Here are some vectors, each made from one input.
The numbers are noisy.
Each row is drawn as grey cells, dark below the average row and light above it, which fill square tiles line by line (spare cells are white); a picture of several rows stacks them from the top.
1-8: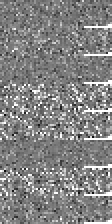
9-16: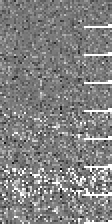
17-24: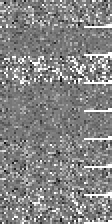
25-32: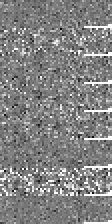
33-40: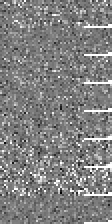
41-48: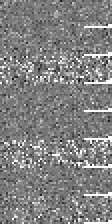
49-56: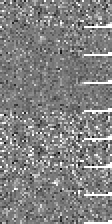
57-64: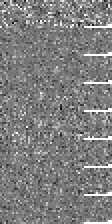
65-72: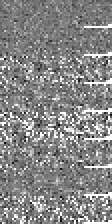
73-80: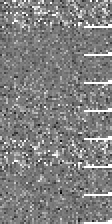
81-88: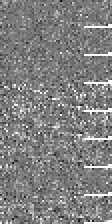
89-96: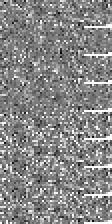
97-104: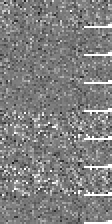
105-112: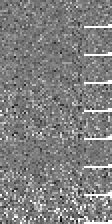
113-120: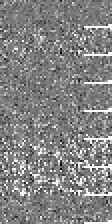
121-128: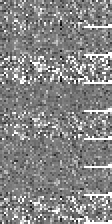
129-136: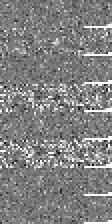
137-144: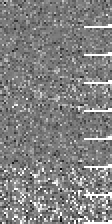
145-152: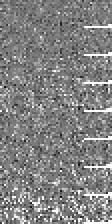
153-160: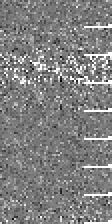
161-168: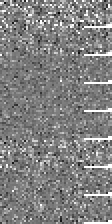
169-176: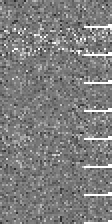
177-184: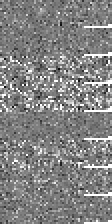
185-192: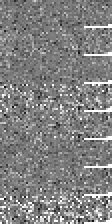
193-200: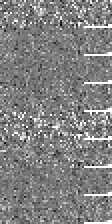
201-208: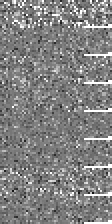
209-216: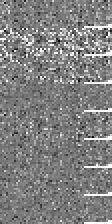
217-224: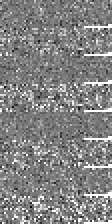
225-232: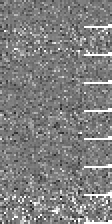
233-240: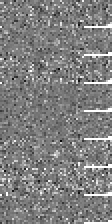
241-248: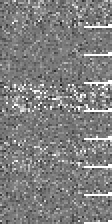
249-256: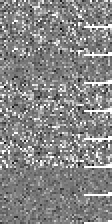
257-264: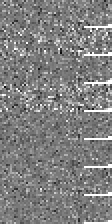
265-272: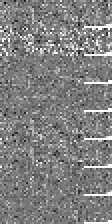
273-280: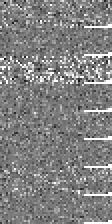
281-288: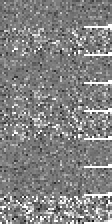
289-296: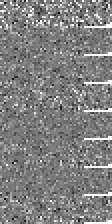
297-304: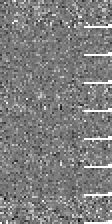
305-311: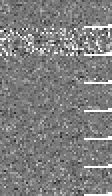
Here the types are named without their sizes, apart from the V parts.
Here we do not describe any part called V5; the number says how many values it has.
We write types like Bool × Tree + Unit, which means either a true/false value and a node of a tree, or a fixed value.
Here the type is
Tree × (Tree + V5).
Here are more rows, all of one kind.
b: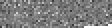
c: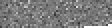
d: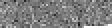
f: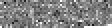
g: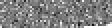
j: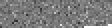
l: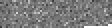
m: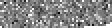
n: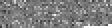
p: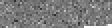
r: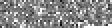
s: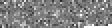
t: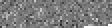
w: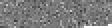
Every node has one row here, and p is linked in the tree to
d and w.
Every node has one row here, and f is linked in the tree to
t.
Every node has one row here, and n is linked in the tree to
m and w.
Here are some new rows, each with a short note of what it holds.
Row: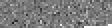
a node of a tree and a value of V5
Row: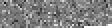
a node of each of two trees
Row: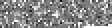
a node of a tree and a value of V5
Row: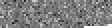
a node of each of two trees
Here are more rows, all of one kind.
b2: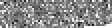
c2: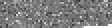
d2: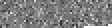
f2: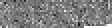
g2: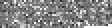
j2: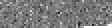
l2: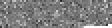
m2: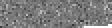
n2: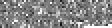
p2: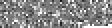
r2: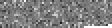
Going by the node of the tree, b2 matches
f2, m2, n2 and p2.
